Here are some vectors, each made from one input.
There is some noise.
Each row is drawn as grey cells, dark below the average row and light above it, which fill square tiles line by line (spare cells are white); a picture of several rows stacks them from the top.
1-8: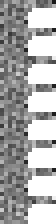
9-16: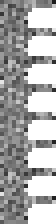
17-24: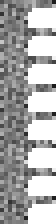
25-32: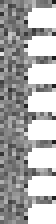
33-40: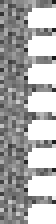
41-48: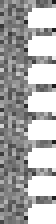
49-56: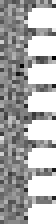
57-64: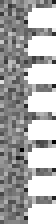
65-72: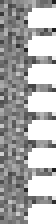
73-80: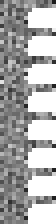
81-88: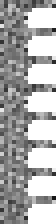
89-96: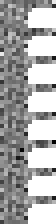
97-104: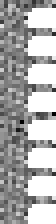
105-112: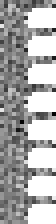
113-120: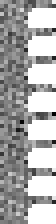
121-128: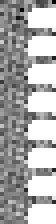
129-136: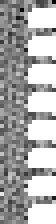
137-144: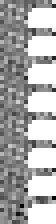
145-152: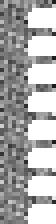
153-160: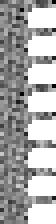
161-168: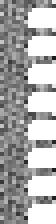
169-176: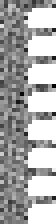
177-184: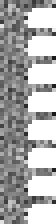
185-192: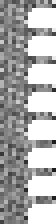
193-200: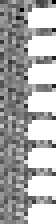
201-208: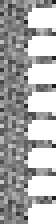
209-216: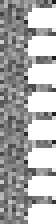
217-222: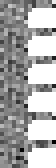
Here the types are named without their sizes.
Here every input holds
a true/false value, together with either a fixed value, or a node of a tree.
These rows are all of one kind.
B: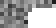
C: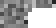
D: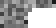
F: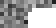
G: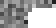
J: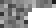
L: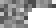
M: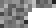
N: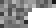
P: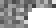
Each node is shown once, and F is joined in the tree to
B.
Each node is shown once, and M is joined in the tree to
C and D.
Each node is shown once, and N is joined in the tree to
D.
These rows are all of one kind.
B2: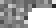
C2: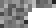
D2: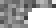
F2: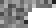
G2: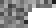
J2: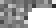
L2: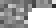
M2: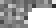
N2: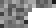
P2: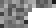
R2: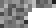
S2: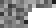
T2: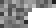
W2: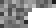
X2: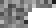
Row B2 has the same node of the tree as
J2, M2, N2 and P2.
